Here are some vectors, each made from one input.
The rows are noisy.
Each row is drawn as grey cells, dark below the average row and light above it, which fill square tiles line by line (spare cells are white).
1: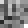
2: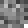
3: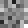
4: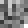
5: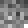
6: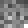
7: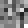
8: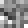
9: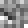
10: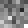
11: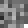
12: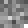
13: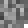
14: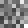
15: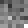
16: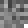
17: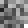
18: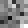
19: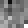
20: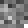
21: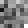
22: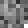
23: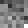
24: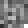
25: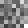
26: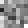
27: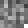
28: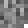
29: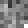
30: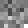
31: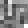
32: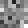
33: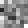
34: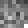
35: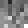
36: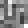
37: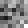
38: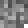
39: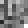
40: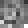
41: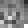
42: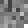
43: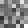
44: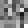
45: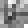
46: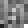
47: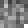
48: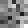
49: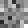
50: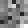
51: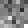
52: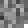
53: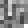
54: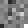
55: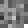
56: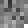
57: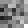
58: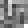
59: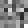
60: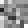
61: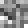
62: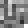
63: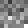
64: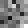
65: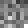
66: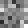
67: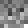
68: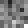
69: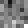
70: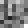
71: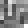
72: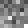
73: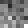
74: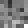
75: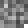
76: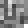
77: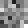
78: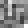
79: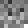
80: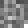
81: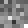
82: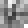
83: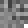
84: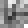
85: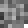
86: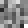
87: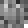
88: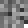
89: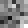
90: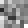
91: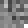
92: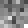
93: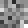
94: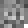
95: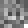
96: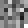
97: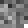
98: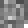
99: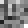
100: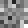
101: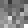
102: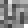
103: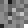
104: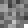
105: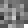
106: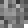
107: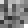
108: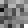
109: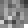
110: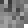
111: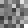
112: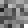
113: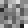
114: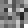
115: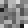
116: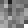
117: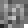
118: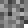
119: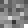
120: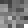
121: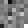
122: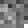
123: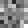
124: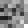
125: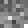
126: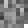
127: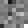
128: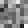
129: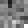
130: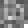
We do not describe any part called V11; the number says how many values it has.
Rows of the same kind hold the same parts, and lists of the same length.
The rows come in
2 kinds.
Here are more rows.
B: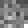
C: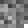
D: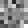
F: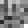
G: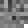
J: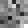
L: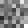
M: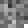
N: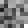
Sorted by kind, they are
B, C, G, M
D, F, J, L, N

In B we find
a true/false value and a value of V11.
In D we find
a node of a 12-node tree.
